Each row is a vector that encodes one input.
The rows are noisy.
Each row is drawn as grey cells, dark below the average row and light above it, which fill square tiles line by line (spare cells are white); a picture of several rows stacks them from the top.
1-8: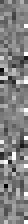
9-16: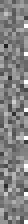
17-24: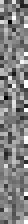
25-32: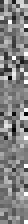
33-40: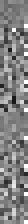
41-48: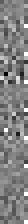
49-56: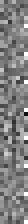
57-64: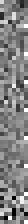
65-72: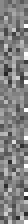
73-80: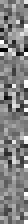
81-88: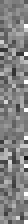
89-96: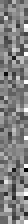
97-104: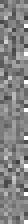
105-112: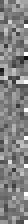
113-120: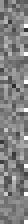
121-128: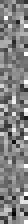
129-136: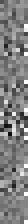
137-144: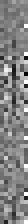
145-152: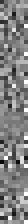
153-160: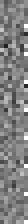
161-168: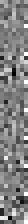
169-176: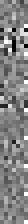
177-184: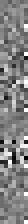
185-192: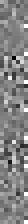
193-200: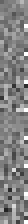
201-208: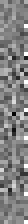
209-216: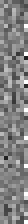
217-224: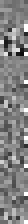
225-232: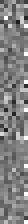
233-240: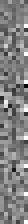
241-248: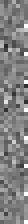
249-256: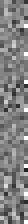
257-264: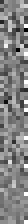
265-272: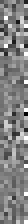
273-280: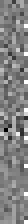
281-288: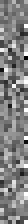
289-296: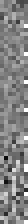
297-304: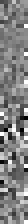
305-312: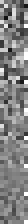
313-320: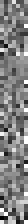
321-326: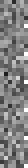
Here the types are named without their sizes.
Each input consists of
a list of points on a line.
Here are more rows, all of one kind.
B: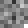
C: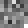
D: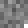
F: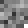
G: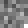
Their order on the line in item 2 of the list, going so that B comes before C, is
B, F, C, G, D.
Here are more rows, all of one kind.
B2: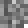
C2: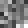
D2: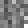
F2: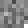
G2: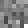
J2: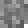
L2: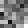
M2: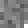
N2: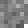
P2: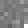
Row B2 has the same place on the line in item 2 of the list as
G2, J2, L2 and M2.
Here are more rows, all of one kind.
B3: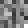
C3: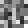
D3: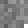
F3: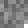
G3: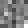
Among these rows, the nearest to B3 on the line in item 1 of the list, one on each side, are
F3 and G3.
